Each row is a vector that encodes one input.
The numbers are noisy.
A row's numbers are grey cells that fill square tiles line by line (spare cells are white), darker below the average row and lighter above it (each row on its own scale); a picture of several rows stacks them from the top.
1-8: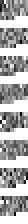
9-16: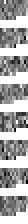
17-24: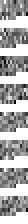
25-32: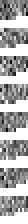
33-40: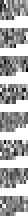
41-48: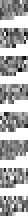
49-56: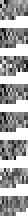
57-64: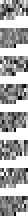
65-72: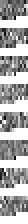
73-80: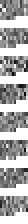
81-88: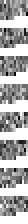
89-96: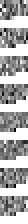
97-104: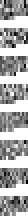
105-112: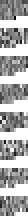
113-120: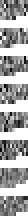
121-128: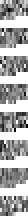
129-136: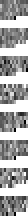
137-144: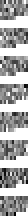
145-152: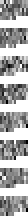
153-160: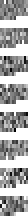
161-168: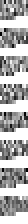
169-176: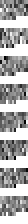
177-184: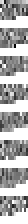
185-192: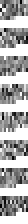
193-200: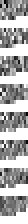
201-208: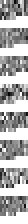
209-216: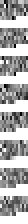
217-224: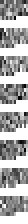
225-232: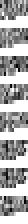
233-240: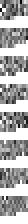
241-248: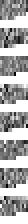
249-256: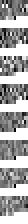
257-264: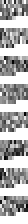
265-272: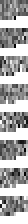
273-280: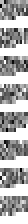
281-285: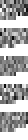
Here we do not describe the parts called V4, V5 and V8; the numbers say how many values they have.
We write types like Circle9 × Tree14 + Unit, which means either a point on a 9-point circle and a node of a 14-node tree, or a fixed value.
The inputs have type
Label7 × V4 + Label11 × V5 + Line11 × V8.
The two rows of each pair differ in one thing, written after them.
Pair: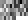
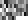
the place on the 11-point line
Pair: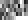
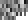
the value of V8
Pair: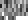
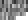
the place on the 11-point line
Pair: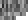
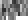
the value of V8
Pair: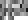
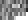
the value of V8
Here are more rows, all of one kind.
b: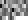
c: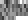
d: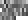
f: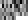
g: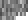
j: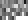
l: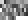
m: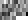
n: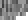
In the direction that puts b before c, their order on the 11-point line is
m, j, b, g, n, f, d, l, c.
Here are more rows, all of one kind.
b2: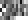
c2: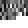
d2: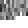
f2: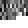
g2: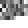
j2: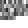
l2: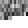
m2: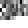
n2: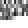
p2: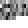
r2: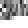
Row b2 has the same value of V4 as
c2, d2, f2 and m2.
